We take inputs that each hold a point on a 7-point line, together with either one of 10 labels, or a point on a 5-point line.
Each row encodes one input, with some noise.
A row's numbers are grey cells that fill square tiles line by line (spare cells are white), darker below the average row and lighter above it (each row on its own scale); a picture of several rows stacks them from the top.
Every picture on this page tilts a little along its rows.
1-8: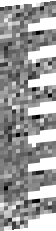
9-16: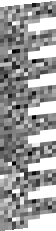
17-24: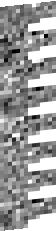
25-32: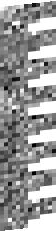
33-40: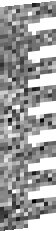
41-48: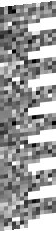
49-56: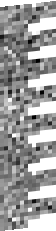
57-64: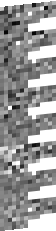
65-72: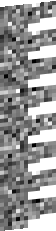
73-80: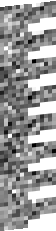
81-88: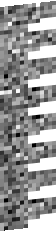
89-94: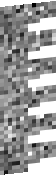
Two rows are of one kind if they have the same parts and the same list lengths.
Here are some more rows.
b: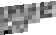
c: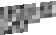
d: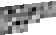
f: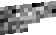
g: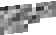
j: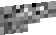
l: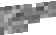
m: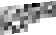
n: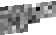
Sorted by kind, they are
b, c, d, f, j, n
g, l, m

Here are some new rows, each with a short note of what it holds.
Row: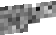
one of 10 labels and a point on a 7-point line
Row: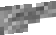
a point on a 5-point line and a point on a 7-point line
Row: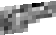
one of 10 labels and a point on a 7-point line
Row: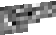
one of 10 labels and a point on a 7-point line
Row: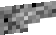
one of 10 labels and a point on a 7-point line
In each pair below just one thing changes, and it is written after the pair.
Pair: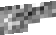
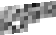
the place on the 7-point line
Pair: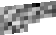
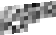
the place on the 5-point line
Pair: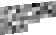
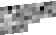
the place on the 7-point line
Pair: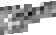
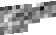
the place on the 5-point line
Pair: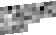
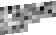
the place on the 5-point line
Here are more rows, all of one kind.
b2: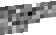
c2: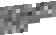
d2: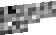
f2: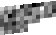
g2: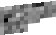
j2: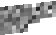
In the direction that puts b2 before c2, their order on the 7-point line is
f2, g2, d2, b2, c2, j2.
